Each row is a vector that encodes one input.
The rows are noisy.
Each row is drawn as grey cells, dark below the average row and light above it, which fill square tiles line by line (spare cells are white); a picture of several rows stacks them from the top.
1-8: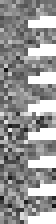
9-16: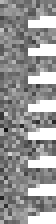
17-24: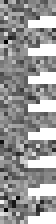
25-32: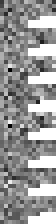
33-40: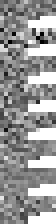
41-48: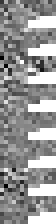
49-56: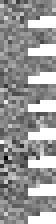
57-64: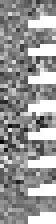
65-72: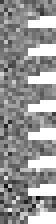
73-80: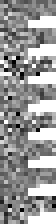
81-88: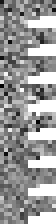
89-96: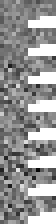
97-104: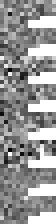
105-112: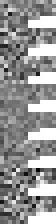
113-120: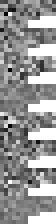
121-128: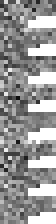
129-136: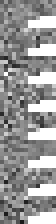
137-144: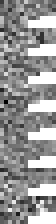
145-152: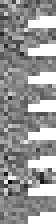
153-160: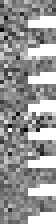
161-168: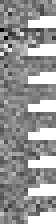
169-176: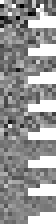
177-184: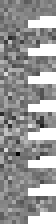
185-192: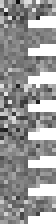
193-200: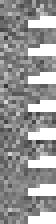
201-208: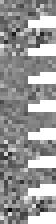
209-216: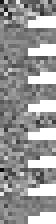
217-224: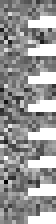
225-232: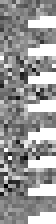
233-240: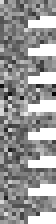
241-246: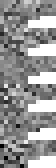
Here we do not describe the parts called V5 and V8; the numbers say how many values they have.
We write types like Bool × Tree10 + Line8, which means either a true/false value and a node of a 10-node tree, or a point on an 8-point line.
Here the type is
Line9 × Line9 × Line9 + V5 × V8.
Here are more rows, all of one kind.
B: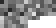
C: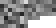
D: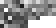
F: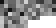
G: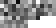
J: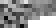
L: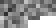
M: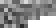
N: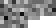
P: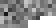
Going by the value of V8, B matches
D, F and P.
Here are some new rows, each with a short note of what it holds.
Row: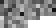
a value of V5 and a value of V8
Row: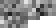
a value of V5 and a value of V8
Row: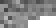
a point on each of three 9-point lines
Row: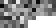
a point on each of three 9-point lines
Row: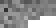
a point on each of three 9-point lines
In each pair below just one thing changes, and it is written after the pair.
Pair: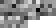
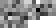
the value of V8
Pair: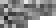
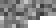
the value of V8
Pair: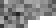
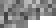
the value of V5
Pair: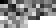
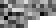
the value of V5
